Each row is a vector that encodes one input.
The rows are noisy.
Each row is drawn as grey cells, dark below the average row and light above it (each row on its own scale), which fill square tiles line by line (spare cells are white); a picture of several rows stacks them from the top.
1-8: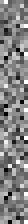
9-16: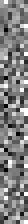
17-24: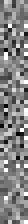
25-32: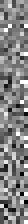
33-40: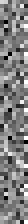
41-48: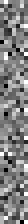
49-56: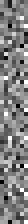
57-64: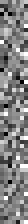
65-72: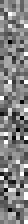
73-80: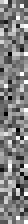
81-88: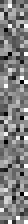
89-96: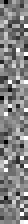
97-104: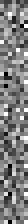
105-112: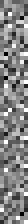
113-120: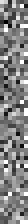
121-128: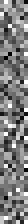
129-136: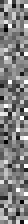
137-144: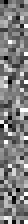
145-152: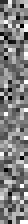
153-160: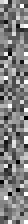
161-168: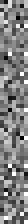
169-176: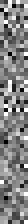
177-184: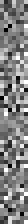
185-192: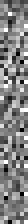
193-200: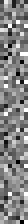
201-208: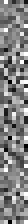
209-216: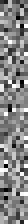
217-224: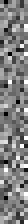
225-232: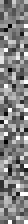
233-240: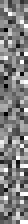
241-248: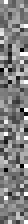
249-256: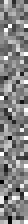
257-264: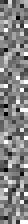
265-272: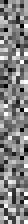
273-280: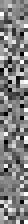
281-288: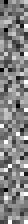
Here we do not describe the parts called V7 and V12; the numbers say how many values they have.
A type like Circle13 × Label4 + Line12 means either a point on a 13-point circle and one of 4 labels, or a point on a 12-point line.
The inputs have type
Bool × Label8 × V7 × V12 + Unit.
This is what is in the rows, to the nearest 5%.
A few of them hold a fixed value. The rest hold one of 8 labels, a true/false value, a value of V7 and a value of V12.
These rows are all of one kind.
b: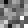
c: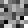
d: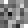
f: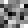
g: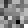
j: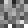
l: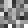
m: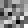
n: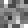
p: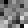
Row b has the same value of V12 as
f, g, l and m.
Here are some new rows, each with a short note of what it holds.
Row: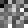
a fixed value
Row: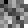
one of 8 labels, a true/false value, a value of V7 and a value of V12
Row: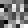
a fixed value
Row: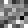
one of 8 labels, a true/false value, a value of V7 and a value of V12
